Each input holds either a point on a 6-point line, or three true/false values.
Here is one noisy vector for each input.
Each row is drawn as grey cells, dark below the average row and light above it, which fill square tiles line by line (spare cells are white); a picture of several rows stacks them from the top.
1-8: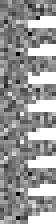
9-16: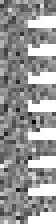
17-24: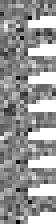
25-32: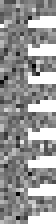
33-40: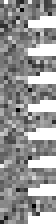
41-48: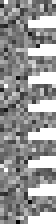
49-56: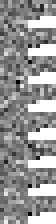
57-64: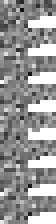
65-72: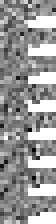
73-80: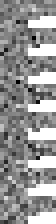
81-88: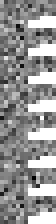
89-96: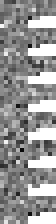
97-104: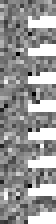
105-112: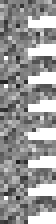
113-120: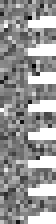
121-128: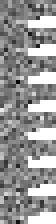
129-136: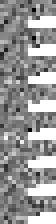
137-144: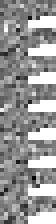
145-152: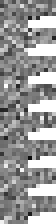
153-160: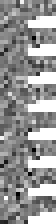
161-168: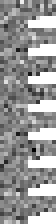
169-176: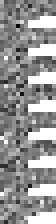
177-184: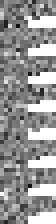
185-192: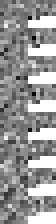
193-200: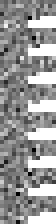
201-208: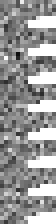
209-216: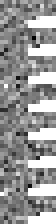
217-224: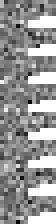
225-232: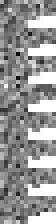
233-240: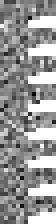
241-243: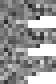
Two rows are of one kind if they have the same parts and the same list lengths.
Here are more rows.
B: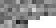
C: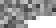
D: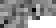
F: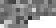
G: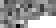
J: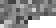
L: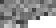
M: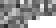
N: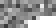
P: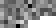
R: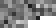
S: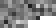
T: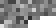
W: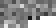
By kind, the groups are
B, D, F, G, J, L, P, R, S, T, W
C, M, N

